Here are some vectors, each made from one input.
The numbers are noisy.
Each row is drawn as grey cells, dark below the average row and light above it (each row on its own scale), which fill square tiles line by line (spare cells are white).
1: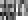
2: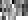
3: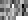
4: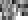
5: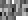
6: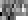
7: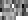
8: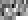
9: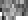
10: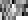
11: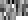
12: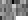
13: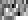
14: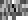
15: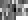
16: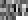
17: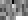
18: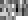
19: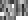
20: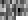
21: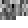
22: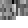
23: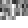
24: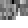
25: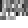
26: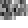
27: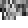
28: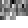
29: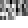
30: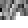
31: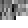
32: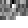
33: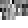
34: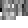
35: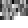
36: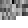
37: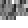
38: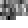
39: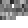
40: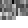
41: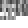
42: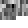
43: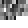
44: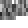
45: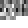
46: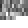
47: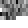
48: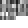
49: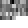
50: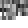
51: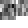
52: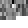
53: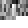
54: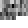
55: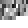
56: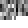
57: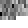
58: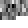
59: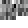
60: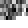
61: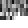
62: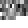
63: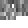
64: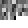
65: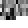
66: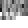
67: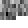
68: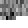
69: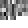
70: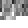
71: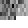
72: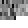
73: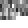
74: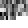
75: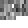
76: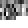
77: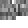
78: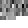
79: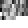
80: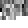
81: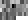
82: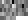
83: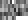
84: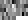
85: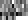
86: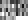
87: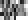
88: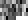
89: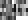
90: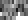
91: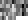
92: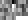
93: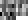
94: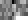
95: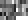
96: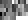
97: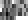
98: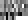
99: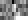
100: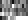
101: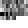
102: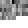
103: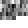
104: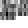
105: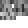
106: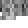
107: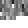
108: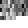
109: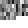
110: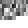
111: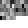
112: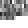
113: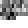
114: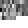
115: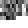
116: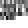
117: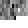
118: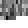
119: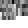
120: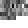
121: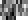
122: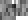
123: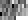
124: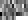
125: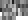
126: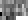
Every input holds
either a fixed value, or one of 5 labels, a point on a 4-point line and a point on a 6-point line, or a point on each of two 7-point lines.
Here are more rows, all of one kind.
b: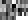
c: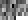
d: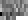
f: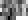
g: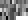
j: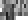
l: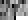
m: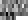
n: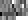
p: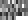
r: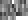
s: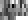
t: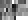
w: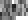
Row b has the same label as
j, s and w.
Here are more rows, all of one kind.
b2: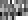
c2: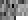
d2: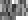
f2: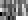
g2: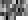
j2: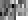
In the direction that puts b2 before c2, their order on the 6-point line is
g2, f2, b2, d2, j2, c2.
